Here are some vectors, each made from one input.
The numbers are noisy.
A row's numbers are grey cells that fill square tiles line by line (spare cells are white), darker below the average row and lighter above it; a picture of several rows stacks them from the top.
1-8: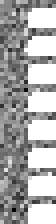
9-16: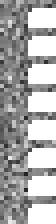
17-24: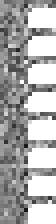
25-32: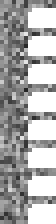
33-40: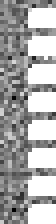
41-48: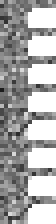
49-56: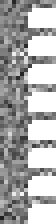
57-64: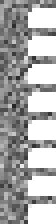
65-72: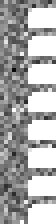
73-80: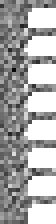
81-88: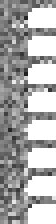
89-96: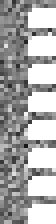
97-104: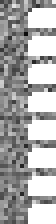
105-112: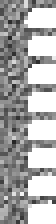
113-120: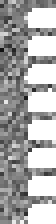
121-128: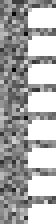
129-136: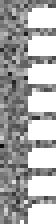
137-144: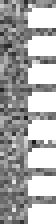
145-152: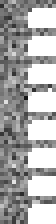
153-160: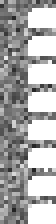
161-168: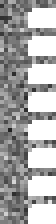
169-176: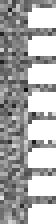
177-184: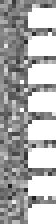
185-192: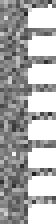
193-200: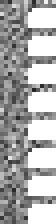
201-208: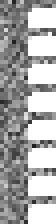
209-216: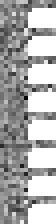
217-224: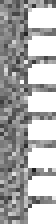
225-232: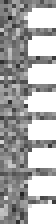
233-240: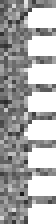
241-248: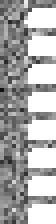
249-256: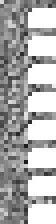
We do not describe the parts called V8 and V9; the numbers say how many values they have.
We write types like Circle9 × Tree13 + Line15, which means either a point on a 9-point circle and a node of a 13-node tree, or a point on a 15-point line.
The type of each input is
(Label5 + Line6) × V8 + Line5 + V9.
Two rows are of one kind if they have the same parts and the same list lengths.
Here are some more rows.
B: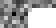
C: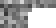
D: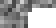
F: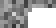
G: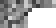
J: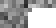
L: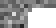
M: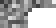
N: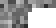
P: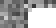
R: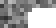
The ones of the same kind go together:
B, P
C, D, F, J, L, N
G, M
R

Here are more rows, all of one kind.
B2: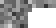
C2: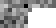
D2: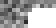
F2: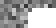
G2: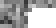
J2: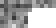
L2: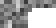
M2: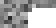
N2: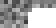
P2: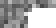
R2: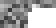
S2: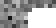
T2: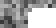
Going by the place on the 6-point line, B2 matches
G2, M2, P2 and R2.
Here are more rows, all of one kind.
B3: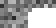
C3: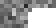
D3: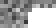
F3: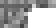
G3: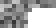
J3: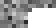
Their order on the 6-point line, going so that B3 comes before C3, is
D3, B3, C3, J3, G3, F3.
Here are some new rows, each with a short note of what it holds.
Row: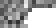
a point on a 5-point line
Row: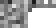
a point on a 5-point line
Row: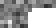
one of 5 labels and a value of V8
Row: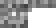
one of 5 labels and a value of V8
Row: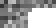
a point on a 6-point line and a value of V8
